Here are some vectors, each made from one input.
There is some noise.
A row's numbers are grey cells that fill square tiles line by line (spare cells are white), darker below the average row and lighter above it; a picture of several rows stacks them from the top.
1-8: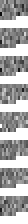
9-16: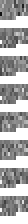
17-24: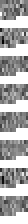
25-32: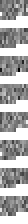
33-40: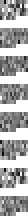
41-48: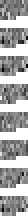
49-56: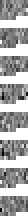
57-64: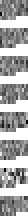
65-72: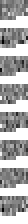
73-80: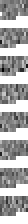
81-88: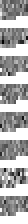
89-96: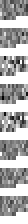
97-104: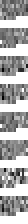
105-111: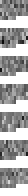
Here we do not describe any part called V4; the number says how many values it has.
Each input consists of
a list of up to three items, each a true/false value and a value of V4.
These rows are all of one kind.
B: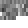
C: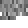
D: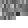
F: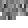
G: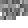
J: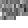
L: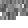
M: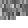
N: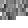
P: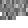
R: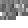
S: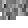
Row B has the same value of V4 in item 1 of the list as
L and R.
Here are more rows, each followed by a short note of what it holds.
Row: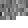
a list of three items
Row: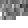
a list of two items
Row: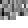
a list of one item
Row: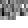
a list of one item
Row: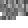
a list of two items
